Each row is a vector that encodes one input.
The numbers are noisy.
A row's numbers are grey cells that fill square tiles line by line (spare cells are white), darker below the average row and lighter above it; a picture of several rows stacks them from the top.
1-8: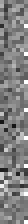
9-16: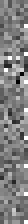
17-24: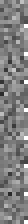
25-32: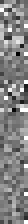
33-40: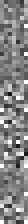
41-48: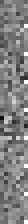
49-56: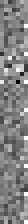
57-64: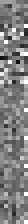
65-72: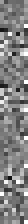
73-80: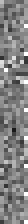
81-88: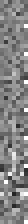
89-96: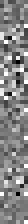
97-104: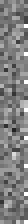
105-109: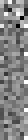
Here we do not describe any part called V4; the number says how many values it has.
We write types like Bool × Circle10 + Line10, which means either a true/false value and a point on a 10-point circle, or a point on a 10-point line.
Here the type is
Line6 + (Tree8 + Unit) × V4.
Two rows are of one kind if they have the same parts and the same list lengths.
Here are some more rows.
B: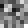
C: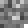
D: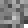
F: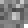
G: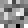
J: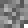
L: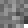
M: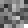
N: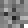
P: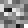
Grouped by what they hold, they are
B, D, J, L
C, F, M, N
G, P

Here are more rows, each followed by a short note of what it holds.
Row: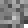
a value of V4
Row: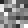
a point on a 6-point line
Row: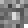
a node of an 8-node tree and a value of V4
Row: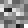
a point on a 6-point line
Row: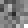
a value of V4
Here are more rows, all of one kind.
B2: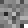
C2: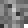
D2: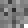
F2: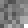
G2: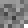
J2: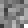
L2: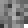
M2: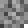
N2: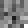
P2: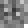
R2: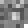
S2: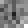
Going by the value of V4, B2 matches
D2, G2, M2 and N2.
